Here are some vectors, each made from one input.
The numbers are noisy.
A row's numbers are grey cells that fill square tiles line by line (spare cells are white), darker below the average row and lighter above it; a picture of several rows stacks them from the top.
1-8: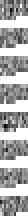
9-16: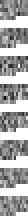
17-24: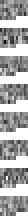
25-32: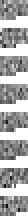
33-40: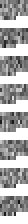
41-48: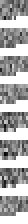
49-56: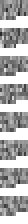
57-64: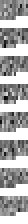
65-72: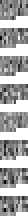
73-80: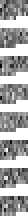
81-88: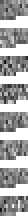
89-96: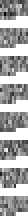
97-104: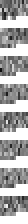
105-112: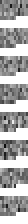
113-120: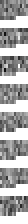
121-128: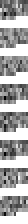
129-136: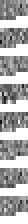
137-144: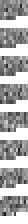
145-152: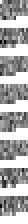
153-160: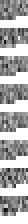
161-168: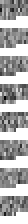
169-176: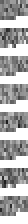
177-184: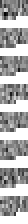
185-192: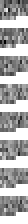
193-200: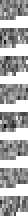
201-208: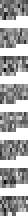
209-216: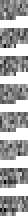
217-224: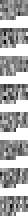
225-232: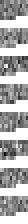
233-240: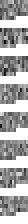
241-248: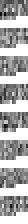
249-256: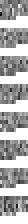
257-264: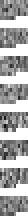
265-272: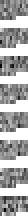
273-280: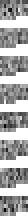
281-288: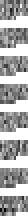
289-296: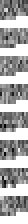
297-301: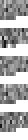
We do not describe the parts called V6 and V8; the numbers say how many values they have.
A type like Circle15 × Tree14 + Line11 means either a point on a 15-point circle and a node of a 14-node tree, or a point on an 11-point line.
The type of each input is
Label10 × Label10 + (Line7 + V6) × V8.
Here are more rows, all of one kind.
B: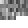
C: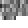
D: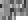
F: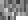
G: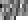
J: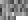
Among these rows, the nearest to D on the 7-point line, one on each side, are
B and G.
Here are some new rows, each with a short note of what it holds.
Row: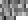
a point on a 7-point line and a value of V8
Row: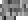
a point on a 7-point line and a value of V8
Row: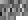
a point on a 7-point line and a value of V8
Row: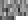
two labels (each one of 10)
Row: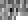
a point on a 7-point line and a value of V8
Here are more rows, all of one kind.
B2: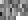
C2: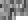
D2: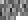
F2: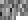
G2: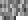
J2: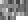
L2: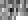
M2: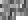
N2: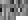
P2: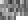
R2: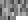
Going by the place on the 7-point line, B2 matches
J2, M2 and P2.
